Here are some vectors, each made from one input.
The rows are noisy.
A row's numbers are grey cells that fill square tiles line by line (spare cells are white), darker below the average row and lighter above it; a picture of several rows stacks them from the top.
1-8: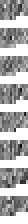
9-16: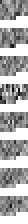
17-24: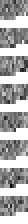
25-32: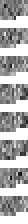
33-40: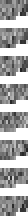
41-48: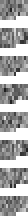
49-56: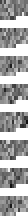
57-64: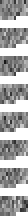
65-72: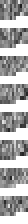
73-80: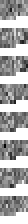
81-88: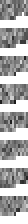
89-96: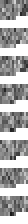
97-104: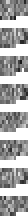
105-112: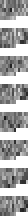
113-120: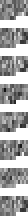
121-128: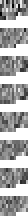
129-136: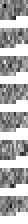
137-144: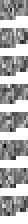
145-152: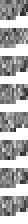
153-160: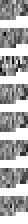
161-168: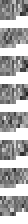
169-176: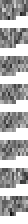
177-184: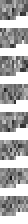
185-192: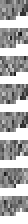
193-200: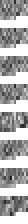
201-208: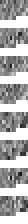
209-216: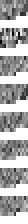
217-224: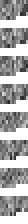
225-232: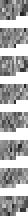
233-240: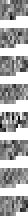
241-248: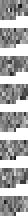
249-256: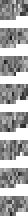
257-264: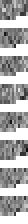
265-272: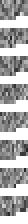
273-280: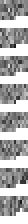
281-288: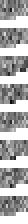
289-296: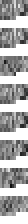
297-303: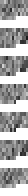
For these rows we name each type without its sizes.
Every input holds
either three true/false values, or a list of points on a line.
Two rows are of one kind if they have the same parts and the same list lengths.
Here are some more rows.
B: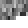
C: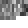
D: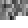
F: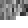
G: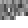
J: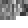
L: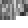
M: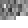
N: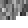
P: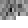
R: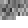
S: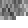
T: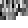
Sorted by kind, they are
B, C, F, J, L, N
D, G
M, P, R, S
T

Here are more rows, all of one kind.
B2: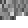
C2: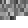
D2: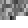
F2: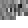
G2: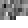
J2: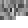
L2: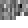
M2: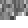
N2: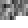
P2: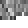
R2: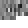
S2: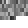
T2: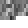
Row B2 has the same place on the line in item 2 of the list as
J2 and M2.
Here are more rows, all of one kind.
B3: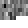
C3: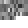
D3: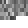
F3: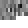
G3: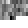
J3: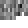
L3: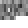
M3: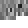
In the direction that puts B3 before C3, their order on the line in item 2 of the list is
B3, D3, G3, C3, L3, F3, J3, M3.
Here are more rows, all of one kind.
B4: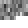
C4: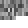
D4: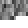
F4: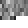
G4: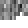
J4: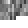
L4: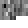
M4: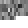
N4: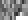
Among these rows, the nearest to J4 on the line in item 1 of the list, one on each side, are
F4 and N4.
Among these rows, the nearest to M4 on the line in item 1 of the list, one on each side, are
B4 and C4.
